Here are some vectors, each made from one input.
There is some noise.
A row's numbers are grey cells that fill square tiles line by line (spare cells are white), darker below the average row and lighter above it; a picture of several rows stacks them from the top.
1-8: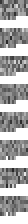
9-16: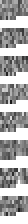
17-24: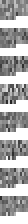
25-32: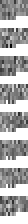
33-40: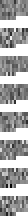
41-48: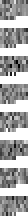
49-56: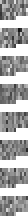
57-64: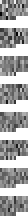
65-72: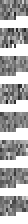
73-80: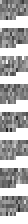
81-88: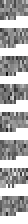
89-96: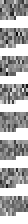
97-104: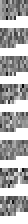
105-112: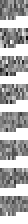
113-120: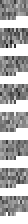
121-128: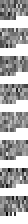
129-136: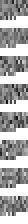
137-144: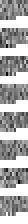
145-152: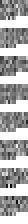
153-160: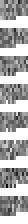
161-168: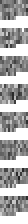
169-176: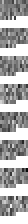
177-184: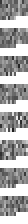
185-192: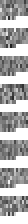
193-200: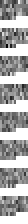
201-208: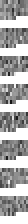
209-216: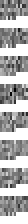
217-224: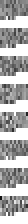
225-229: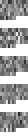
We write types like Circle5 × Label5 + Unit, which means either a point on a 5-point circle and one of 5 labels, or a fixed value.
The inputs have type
Label5 × (Tree7 + Unit) + Line11.
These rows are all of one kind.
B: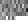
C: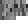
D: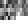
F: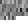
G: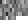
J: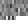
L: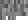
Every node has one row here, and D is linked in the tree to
G.
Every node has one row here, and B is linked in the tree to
J and L.
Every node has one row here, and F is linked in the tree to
C and L.
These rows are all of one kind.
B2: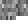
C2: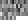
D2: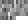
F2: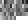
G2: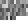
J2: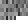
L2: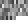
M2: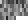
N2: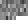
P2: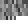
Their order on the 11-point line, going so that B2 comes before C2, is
G2, L2, D2, B2, N2, M2, J2, C2, P2, F2.
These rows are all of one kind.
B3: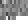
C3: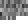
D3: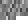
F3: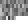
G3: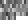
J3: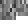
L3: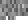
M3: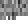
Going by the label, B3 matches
D3 and L3.
